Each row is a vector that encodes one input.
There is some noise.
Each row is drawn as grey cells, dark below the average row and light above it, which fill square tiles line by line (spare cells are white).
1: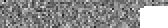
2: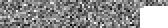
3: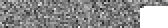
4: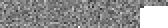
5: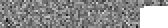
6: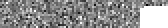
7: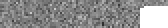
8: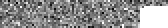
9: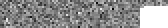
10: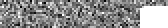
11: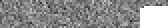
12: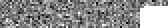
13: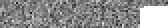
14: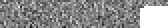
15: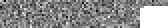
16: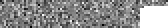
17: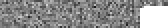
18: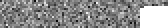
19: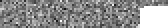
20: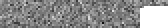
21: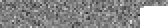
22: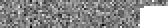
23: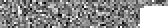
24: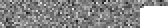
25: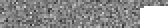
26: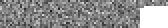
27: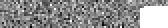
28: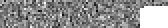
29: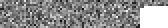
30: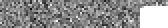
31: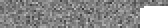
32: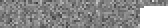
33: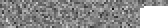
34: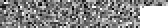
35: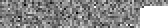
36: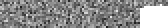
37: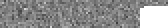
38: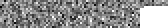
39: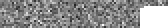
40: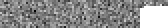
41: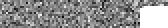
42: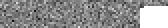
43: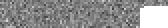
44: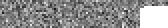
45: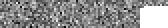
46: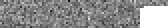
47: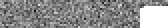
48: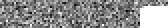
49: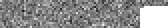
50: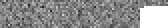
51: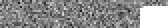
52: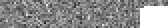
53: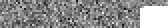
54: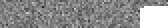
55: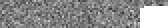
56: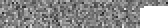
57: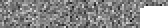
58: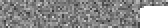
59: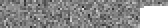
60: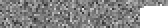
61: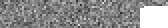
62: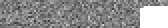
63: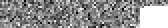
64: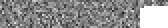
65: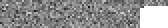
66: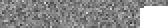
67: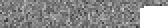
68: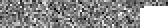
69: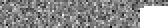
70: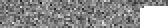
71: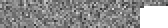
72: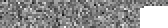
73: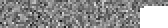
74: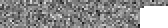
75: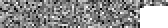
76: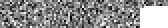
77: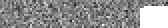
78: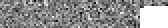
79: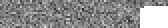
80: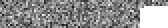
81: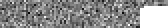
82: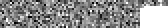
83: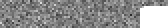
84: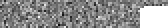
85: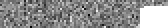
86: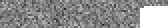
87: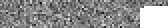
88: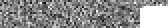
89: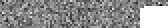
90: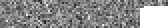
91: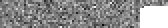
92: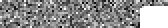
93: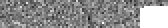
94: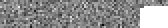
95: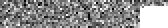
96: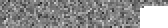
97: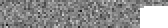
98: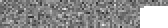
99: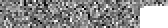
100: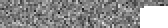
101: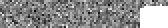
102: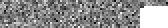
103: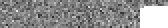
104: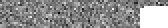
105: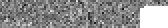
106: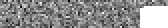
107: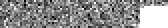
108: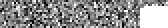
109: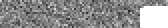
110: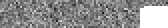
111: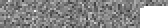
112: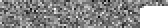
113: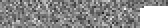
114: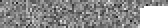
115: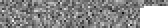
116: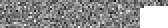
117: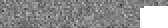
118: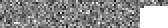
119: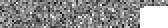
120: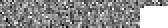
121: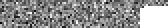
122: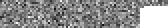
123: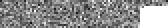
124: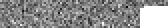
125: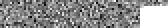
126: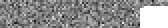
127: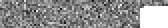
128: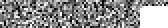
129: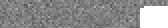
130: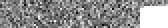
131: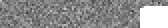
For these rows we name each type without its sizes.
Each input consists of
a point on each of two lines and a node of each of three trees.
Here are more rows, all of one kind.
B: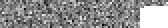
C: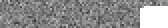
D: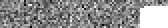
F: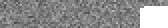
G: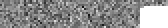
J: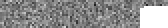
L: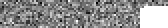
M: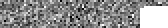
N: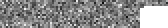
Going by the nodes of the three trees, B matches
C and M.
